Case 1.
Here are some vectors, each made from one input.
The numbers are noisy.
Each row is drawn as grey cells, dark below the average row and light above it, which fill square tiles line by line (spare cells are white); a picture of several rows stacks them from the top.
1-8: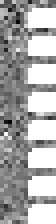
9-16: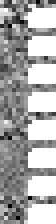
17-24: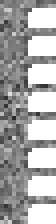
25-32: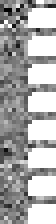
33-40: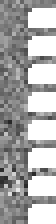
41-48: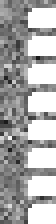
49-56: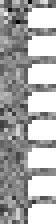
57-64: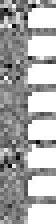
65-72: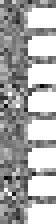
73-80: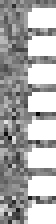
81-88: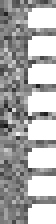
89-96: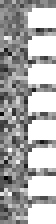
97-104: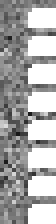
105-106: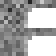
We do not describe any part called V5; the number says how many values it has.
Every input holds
one of 8 labels, a true/false value and a value of V5.
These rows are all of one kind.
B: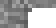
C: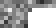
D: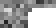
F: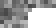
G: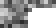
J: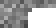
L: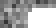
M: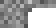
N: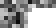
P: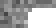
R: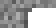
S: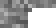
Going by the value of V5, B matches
M, N and S.
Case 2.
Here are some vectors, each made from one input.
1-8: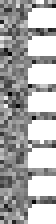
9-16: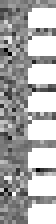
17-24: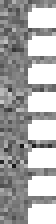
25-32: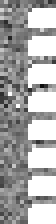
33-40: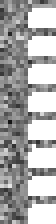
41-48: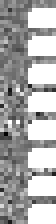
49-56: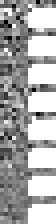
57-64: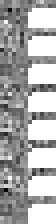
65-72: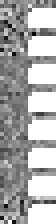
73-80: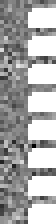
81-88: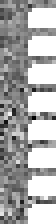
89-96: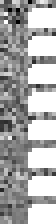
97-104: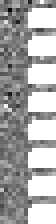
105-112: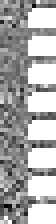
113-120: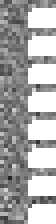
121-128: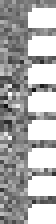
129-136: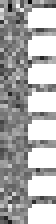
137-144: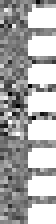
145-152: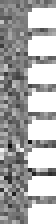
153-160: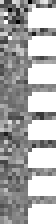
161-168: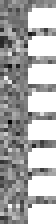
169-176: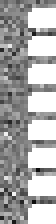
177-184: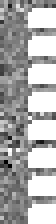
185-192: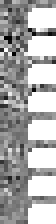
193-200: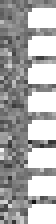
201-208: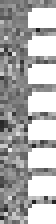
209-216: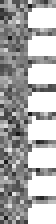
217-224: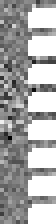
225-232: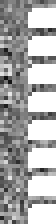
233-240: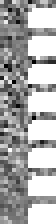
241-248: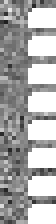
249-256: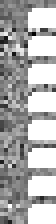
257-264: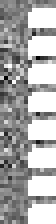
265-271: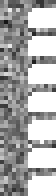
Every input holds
either a point on a 10-point circle and a true/false value, or one of 8 labels.
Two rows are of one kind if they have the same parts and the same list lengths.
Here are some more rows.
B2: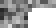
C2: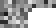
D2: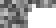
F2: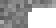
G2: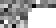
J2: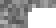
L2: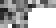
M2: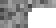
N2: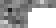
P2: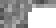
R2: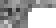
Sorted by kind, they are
B2, D2, F2, J2, L2, M2, N2, P2, R2
C2, G2

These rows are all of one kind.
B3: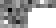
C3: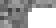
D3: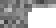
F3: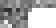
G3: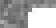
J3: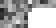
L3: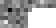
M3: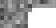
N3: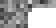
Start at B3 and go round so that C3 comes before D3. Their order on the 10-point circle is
B3, F3, L3, J3, M3, C3, N3, D3, G3.
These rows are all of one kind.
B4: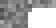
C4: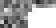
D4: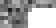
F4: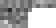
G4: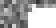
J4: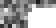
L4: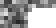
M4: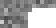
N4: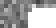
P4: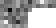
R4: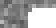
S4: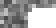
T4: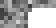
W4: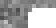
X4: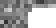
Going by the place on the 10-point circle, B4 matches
C4, L4, M4 and S4.
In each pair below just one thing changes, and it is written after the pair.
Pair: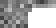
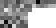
the true/false value
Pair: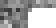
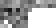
the place on the 10-point circle
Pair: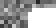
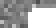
the place on the 10-point circle
